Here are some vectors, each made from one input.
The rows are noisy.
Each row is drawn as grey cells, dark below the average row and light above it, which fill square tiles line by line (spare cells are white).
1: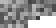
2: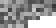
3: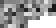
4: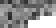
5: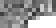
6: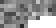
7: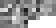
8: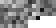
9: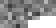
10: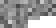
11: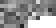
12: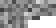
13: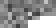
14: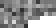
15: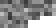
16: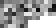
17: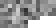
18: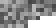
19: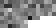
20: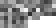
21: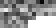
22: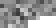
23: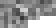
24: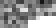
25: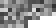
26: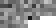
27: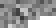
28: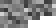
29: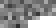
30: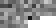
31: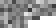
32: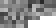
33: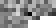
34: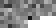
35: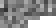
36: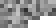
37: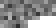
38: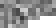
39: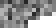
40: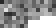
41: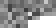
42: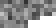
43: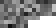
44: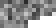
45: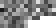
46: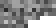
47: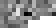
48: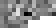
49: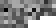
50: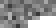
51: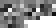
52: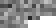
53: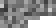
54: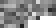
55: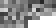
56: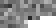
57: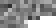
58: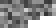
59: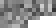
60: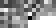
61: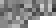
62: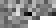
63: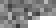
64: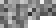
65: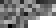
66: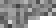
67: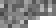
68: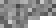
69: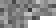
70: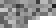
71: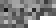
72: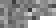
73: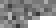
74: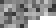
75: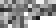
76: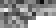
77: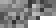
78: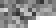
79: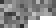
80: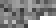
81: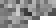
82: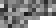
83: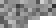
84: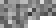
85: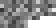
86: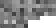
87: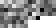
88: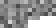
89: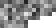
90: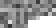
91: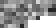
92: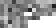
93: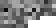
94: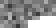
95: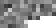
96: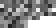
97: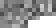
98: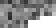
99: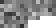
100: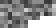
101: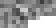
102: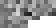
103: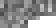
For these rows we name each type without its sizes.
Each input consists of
a label.
